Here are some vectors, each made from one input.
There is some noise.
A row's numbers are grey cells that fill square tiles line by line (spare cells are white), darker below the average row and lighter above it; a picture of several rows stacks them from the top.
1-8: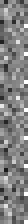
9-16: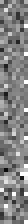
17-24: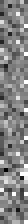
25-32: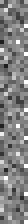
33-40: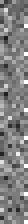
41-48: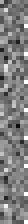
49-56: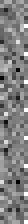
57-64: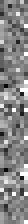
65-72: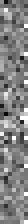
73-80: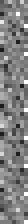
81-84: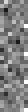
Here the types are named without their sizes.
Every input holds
a list of points on a line.
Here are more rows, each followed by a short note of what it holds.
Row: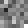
a list of one item
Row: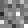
a list of one item
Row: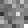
a list of one item
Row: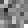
a list of one item
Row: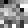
the empty list
